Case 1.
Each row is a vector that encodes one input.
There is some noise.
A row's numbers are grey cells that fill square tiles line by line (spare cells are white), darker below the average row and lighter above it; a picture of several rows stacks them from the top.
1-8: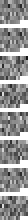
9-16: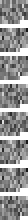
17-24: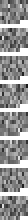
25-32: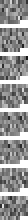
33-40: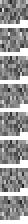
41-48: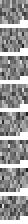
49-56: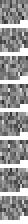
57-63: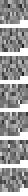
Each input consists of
three true/false values.
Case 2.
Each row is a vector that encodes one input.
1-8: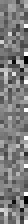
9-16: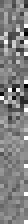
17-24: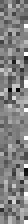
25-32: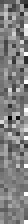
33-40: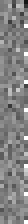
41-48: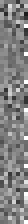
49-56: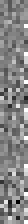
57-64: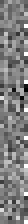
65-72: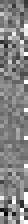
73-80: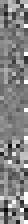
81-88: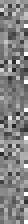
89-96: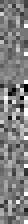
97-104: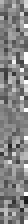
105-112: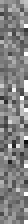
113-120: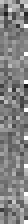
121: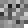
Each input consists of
a point on a 12-point line.
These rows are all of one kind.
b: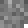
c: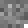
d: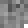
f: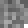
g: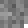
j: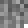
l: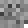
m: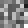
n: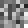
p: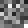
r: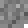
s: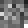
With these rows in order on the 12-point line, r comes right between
f and g.
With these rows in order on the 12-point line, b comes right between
l and p.
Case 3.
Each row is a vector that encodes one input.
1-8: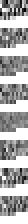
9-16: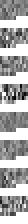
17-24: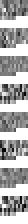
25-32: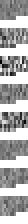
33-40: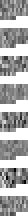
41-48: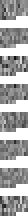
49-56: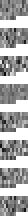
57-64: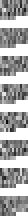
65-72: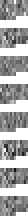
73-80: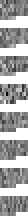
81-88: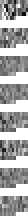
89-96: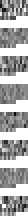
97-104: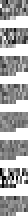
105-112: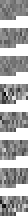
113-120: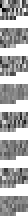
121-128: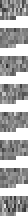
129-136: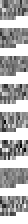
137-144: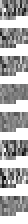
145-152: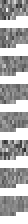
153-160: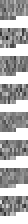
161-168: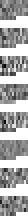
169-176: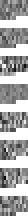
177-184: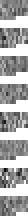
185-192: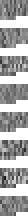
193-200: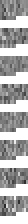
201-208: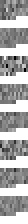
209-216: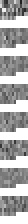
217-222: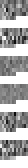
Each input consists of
a point on a 10-point line.
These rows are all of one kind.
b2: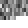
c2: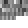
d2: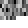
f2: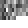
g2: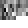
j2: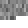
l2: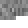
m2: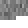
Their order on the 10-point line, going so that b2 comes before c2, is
b2, l2, j2, c2, d2, m2, g2, f2.
